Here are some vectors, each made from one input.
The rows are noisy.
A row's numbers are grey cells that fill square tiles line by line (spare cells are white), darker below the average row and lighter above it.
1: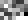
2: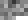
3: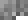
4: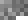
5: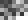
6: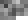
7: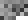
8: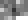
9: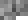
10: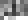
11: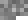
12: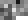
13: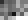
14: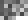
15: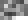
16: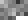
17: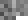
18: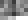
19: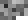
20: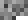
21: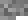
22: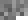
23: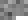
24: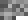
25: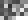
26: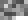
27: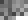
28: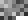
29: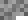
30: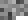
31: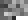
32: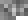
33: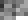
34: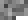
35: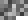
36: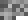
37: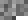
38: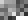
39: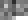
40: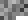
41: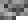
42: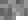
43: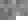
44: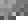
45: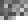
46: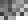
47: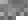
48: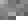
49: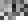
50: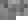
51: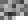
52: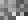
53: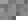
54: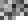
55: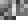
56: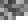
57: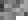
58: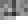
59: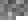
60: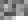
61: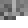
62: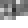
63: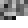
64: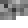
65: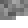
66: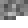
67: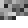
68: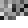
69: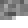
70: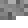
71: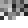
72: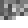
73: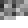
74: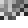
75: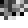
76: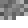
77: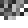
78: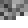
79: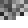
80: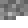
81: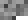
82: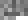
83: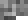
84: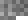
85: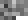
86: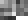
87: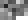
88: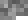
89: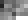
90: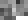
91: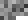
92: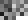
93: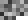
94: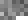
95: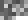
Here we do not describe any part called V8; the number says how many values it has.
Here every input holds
either a fixed value, or a node of a 7-node tree, or a true/false value and a value of V8.
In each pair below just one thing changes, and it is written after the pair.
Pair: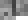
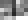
the true/false value
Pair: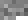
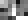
the true/false value
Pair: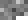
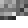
the true/false value
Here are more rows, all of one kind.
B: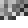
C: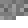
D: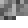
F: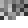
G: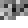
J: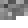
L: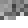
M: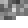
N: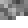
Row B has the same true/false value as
C and L.
